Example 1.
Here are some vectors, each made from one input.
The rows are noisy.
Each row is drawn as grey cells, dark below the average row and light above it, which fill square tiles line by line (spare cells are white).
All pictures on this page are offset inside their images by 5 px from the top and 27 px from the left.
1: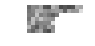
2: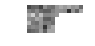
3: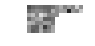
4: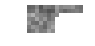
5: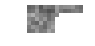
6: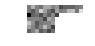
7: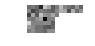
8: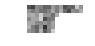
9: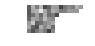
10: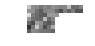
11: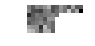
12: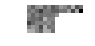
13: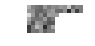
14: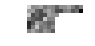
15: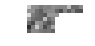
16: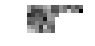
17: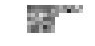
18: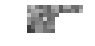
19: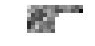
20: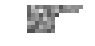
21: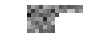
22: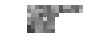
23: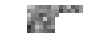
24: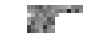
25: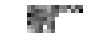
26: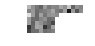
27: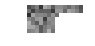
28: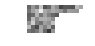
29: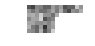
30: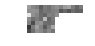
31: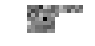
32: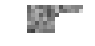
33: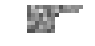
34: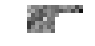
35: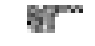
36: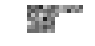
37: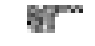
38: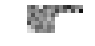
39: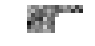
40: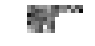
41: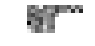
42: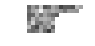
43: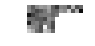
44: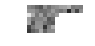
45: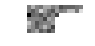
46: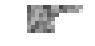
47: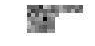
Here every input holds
a node of each of two 7-node trees.
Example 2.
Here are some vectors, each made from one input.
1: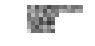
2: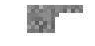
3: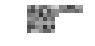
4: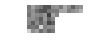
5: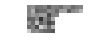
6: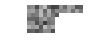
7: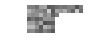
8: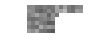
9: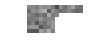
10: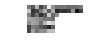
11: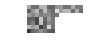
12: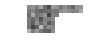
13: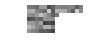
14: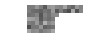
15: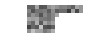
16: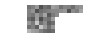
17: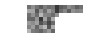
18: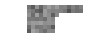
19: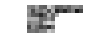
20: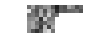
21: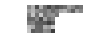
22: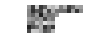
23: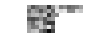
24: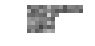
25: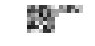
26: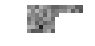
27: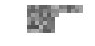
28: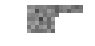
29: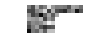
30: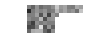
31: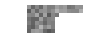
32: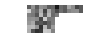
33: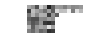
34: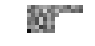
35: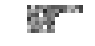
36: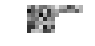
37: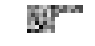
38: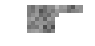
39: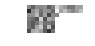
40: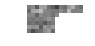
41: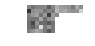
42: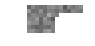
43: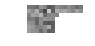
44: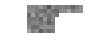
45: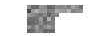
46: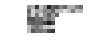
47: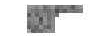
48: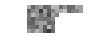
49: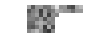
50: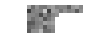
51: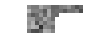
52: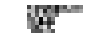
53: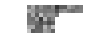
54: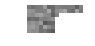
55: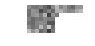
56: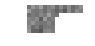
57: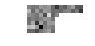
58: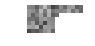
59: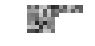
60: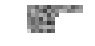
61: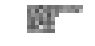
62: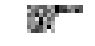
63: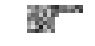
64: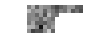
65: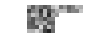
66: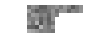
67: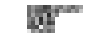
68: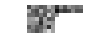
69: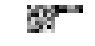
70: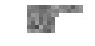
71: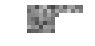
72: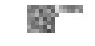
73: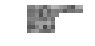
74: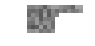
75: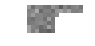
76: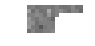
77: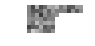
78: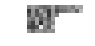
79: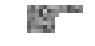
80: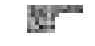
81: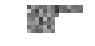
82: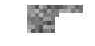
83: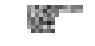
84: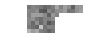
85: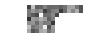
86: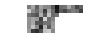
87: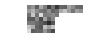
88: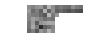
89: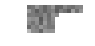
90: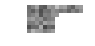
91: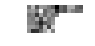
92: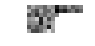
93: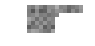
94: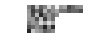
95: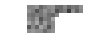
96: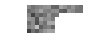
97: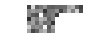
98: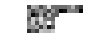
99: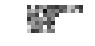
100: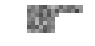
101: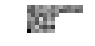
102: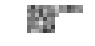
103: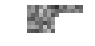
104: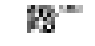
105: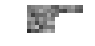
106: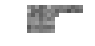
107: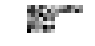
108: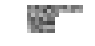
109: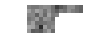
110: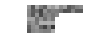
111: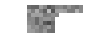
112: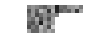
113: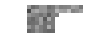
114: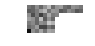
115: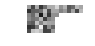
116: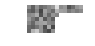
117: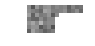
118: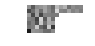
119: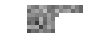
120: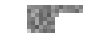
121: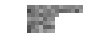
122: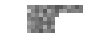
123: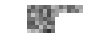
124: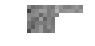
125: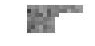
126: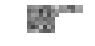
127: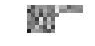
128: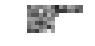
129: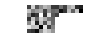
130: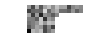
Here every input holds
a list of up to two points on an 8-point line.
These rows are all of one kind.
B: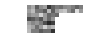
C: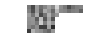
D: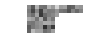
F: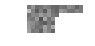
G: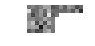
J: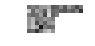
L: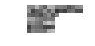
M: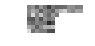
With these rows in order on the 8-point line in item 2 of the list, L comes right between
J and M.
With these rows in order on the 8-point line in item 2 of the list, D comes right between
B and J.
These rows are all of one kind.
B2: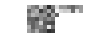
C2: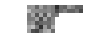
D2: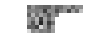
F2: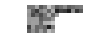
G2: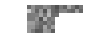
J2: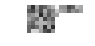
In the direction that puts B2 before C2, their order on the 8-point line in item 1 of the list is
F2, G2, J2, D2, B2, C2.
